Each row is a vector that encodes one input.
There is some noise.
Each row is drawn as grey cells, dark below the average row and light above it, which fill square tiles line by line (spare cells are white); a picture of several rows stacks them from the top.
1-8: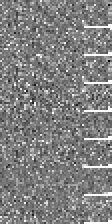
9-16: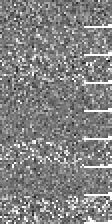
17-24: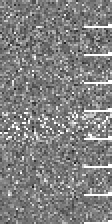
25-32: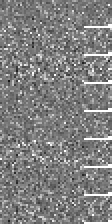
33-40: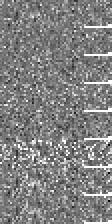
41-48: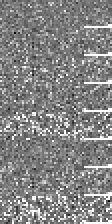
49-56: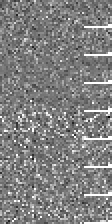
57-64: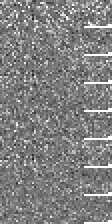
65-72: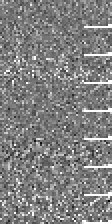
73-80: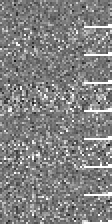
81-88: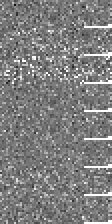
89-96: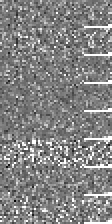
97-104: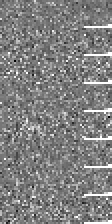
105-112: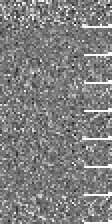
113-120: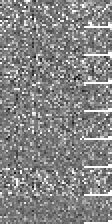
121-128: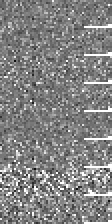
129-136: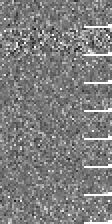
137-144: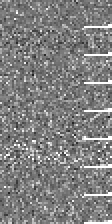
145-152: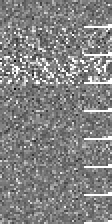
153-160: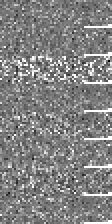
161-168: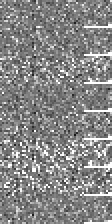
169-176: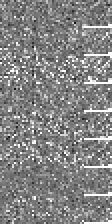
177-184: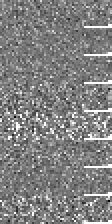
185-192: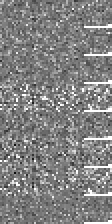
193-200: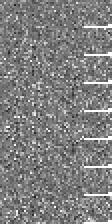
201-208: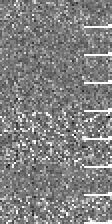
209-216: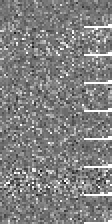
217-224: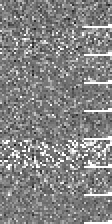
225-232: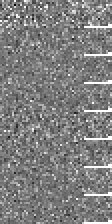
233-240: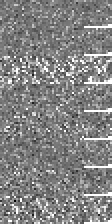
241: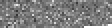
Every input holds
either a node of a 14-node tree, or a node of a 19-node tree.
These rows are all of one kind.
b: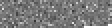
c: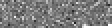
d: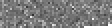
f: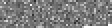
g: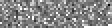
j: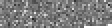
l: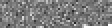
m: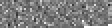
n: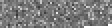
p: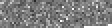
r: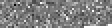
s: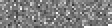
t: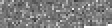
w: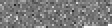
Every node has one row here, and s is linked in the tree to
g and n.
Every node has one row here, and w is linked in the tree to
b and c.
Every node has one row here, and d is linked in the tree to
n.
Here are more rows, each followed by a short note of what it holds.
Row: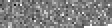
a node of a 19-node tree
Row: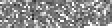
a node of a 14-node tree
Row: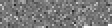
a node of a 14-node tree
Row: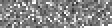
a node of a 19-node tree
